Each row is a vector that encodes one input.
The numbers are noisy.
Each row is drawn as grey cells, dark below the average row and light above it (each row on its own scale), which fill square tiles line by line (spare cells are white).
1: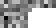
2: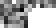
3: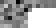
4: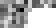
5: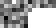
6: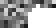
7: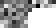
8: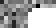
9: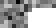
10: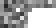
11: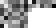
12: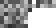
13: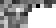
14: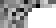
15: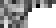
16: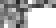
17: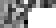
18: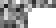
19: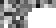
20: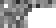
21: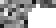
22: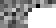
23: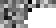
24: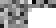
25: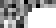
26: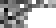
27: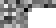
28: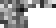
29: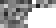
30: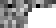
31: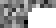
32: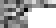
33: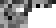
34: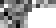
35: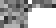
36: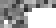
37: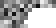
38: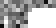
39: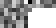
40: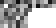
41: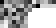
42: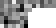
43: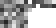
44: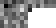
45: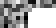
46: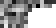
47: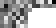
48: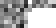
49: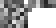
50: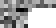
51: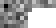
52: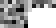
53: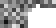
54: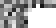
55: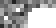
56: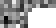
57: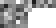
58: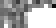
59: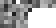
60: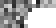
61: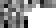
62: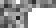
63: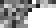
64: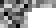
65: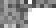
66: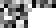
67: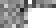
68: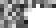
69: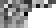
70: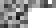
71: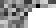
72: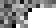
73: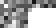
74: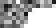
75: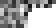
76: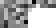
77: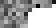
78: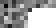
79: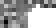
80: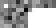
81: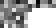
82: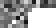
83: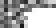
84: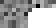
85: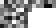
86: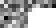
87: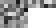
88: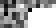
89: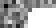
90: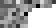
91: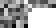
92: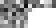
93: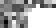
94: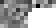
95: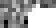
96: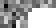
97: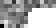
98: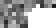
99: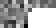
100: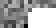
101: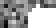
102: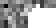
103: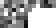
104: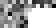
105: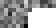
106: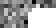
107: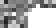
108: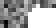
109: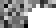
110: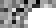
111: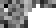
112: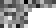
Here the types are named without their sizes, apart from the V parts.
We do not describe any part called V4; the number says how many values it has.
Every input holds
a point on a line and a value of V4, together with either a fixed value, or three true/false values.
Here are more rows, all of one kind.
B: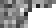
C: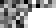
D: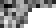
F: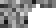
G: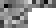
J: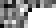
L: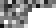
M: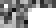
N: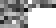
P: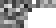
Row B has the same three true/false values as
D, G, J and N.
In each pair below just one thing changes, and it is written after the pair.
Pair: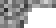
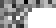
the place on the line
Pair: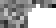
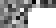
one of the three true/false values
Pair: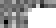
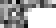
one of the three true/false values
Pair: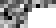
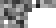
one of the three true/false values
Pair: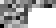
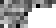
the place on the line
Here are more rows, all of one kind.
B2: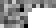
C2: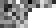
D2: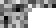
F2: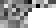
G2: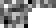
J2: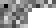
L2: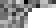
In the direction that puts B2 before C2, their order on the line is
B2, G2, D2, J2, C2, L2, F2.
